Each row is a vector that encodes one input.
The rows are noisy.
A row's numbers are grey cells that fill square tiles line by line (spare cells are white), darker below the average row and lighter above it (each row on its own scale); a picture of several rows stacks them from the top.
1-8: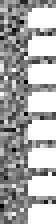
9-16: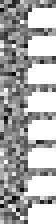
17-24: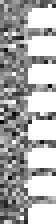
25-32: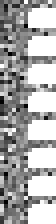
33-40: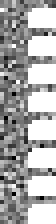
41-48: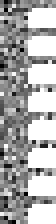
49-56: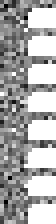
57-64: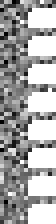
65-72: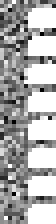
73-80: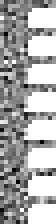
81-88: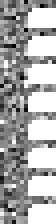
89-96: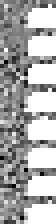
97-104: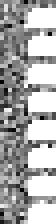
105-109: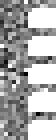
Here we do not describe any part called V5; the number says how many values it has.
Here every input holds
a point on a 4-point line, together with a list of up to two items, each a true/false value and a value of V5.
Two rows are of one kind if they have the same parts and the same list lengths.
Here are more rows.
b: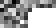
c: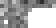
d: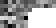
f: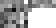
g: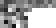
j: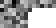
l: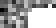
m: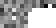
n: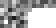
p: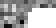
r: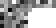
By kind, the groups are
b, j
c, f, n, r
d, g, l, m, p

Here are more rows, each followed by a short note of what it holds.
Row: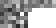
a point on a 4-point line, together with a list of two items
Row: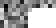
a point on a 4-point line, together with a list of two items
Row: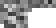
a point on a 4-point line, together with a list of one item
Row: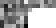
a point on a 4-point line, together with a list of two items
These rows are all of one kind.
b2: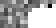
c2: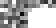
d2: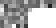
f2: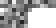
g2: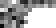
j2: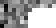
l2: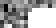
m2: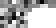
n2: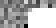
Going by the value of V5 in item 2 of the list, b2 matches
f2 and n2.
